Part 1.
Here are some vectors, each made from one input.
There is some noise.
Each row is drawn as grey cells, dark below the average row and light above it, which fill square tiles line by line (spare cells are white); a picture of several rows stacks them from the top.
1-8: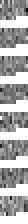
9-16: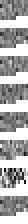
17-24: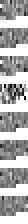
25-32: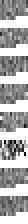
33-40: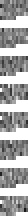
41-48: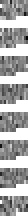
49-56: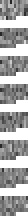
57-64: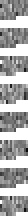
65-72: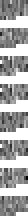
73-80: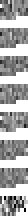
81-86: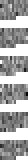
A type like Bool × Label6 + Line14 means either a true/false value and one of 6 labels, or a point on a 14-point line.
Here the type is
Bool × Bool × Bool + Unit.
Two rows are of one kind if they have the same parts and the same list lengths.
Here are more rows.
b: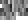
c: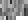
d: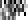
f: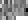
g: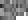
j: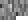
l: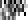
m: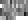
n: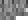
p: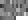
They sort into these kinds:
b, c, f, g, j, m, n, p
d, l

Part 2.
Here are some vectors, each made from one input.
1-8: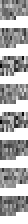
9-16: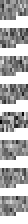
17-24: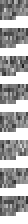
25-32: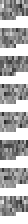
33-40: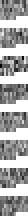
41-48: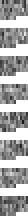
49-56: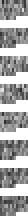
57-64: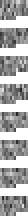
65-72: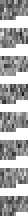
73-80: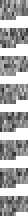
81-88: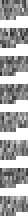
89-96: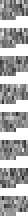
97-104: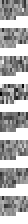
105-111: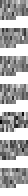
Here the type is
Circle10 + Unit.
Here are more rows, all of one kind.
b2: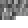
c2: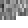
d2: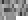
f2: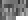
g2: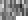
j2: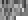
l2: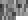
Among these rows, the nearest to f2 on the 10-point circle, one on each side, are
b2 and g2.
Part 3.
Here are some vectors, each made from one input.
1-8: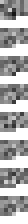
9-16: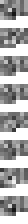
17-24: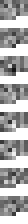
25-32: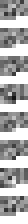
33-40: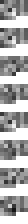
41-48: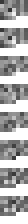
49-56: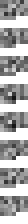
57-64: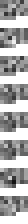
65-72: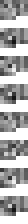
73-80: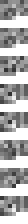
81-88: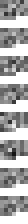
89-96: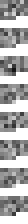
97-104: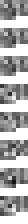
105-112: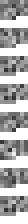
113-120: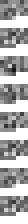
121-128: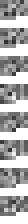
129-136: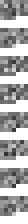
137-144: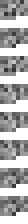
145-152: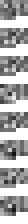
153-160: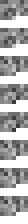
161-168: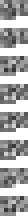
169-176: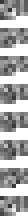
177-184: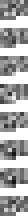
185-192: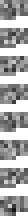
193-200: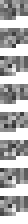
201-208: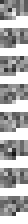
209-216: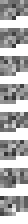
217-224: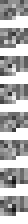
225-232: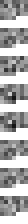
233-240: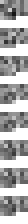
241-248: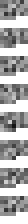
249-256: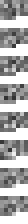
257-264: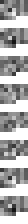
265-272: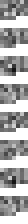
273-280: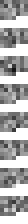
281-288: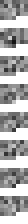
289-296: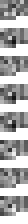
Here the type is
Bool × Bool × Bool.
